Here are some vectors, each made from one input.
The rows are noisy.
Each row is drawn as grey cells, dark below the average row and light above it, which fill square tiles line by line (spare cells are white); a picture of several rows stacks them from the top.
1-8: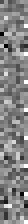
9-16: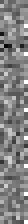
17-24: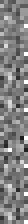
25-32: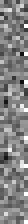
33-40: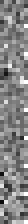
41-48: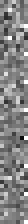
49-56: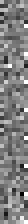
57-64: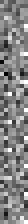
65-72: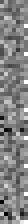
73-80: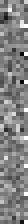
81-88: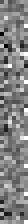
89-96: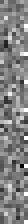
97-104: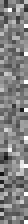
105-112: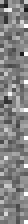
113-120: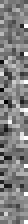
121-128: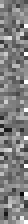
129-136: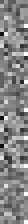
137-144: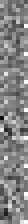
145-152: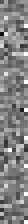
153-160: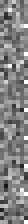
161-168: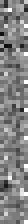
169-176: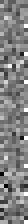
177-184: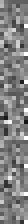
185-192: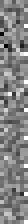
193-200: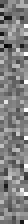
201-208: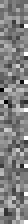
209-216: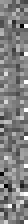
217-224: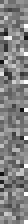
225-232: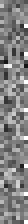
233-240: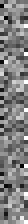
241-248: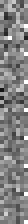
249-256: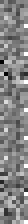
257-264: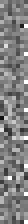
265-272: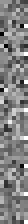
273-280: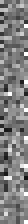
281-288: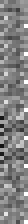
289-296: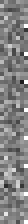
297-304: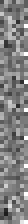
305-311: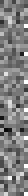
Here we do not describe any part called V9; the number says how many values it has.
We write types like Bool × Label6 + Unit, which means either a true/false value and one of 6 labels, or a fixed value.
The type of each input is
Bool × (Line11 + V9) + Circle20.
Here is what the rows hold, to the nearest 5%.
About 40% of them hold a point on a 20-point circle. The rest hold a true/false value, together with either a point on an 11-point line, or a value of V9.
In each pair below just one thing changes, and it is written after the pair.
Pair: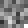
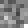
the true/false value
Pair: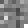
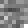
the place on the 11-point line
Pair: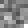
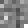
the place on the 11-point line
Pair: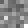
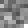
the place on the 11-point line
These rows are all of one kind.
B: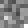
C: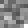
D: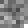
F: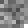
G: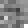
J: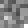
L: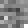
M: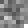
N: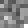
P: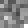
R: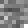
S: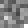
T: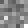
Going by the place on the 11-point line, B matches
J, N, P and S.
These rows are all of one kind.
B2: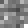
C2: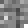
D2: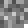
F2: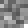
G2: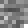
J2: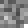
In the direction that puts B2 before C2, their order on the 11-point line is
D2, B2, C2, G2, F2, J2.
